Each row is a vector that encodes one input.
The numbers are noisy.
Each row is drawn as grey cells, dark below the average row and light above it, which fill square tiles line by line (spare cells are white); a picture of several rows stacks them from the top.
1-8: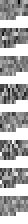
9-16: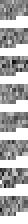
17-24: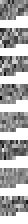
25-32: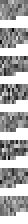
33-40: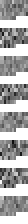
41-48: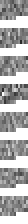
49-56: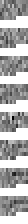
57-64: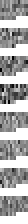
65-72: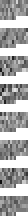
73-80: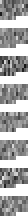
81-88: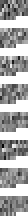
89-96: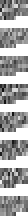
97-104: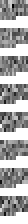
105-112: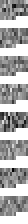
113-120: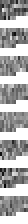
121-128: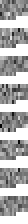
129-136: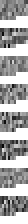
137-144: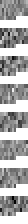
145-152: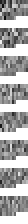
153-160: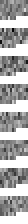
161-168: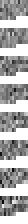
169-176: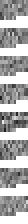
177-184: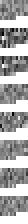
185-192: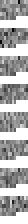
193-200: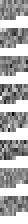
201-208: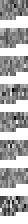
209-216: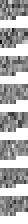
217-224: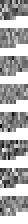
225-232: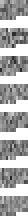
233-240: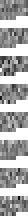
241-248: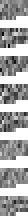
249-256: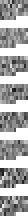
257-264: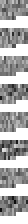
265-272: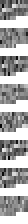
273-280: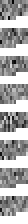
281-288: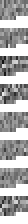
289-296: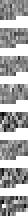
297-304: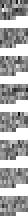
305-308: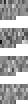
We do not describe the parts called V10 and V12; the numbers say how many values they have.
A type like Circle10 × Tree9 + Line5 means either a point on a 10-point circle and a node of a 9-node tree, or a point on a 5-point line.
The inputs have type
((Bool × V10 + Unit) × V12 + Line6) × Line9 × Line9 × Line9.
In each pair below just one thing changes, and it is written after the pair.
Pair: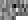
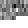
the value of V10
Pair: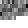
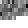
the value of V10
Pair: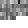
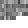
the value of V12
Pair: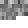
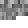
the true/false value
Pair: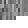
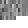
the true/false value
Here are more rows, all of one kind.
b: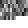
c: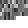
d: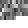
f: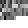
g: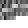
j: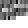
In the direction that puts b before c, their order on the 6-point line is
f, g, j, d, b, c.
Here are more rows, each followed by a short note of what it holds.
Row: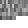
a point on each of three 9-point lines, a true/false value, a value of V10 and a value of V12
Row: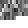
a point on a 6-point line and a point on each of three 9-point lines
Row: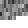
a point on each of three 9-point lines and a value of V12
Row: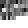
a point on a 6-point line and a point on each of three 9-point lines
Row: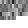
a point on each of three 9-point lines, a true/false value, a value of V10 and a value of V12
